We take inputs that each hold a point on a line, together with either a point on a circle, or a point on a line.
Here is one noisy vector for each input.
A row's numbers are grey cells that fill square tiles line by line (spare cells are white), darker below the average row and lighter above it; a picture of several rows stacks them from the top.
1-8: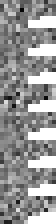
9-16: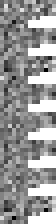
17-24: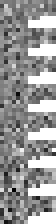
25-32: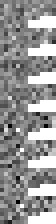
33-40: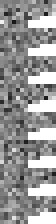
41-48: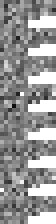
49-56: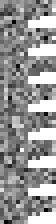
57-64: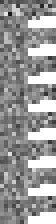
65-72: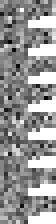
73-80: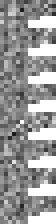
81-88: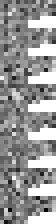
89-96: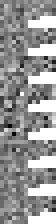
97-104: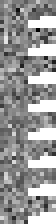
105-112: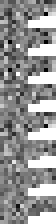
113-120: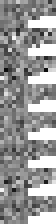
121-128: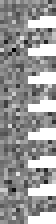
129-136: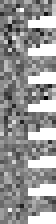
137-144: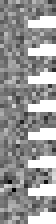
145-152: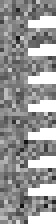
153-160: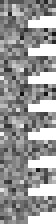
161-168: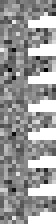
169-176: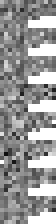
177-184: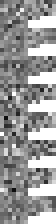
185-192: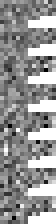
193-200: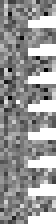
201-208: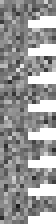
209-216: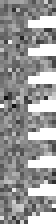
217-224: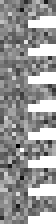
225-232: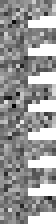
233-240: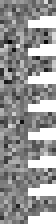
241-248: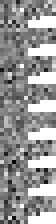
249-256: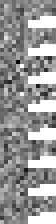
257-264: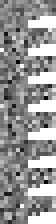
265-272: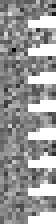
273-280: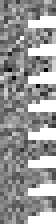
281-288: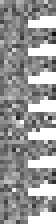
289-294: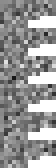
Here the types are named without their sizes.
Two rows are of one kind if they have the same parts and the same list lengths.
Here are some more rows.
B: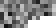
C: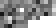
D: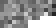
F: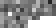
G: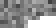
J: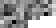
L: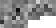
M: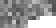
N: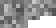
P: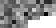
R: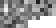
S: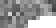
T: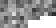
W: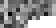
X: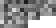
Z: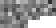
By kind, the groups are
B, C, J, P, R, W
D, F, G, L, M, N, S, T, X, Z

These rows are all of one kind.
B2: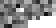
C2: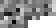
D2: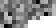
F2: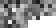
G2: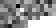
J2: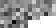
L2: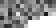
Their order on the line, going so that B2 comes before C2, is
F2, J2, L2, G2, B2, D2, C2.
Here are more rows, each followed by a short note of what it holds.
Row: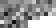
a point on a circle and a point on a line
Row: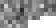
a point on each of two lines
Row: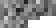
a point on each of two lines
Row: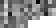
a point on a circle and a point on a line
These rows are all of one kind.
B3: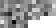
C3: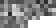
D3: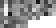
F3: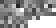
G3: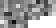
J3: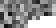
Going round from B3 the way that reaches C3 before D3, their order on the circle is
B3, G3, C3, D3, J3, F3.
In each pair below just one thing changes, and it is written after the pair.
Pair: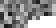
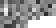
the place on the line
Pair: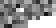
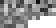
the place on the line
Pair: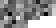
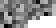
the place on the circle
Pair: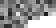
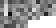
the place on the line
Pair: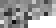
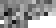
the place on the line
